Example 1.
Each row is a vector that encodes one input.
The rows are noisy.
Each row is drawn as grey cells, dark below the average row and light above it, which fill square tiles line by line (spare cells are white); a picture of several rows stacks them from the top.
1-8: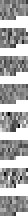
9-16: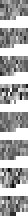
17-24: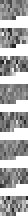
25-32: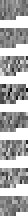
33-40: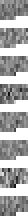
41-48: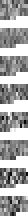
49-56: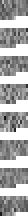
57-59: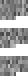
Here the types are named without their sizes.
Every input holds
a list of points on a circle.
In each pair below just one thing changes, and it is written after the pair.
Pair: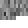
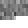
the place on the circle in item 2 of the list
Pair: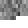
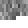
the place on the circle in item 2 of the list
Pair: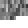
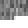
the place on the circle in item 1 of the list
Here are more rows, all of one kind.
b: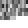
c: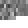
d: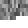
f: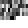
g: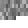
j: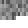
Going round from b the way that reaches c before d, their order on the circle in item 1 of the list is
b, g, c, d, f, j.
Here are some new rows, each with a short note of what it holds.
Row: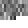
the empty list
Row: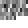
the empty list
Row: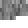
a list of two items
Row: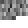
a list of one item
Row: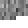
a list of one item
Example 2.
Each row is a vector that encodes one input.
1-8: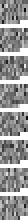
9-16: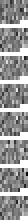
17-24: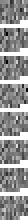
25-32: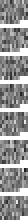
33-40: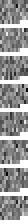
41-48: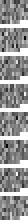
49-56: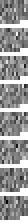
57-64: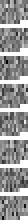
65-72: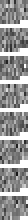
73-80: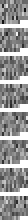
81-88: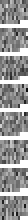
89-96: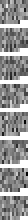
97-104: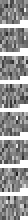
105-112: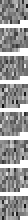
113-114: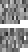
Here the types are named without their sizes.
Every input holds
a point on a line and a true/false value.
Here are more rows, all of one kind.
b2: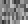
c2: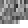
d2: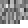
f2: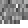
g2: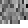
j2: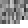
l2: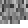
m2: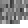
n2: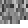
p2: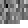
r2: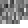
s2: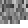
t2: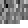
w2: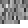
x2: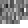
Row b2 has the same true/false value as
c2, d2, j2 and w2.
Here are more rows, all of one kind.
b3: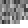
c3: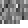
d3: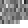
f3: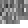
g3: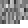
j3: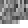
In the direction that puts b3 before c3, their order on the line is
j3, d3, f3, b3, c3, g3.
